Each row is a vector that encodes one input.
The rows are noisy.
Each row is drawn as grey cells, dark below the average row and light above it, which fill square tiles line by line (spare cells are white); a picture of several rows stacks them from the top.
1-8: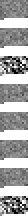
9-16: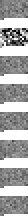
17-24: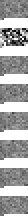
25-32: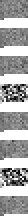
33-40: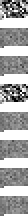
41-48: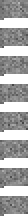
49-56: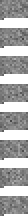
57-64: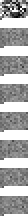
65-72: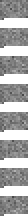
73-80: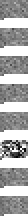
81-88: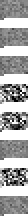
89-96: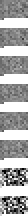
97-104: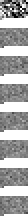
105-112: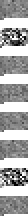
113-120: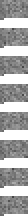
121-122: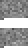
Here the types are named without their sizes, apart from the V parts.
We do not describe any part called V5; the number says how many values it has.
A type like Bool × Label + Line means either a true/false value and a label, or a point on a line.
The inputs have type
Label × List(V5) + Line.
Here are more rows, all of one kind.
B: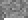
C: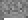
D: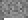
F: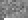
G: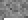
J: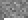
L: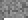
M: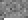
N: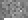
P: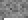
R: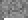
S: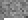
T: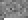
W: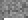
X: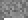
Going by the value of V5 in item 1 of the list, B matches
F, M, R and T.
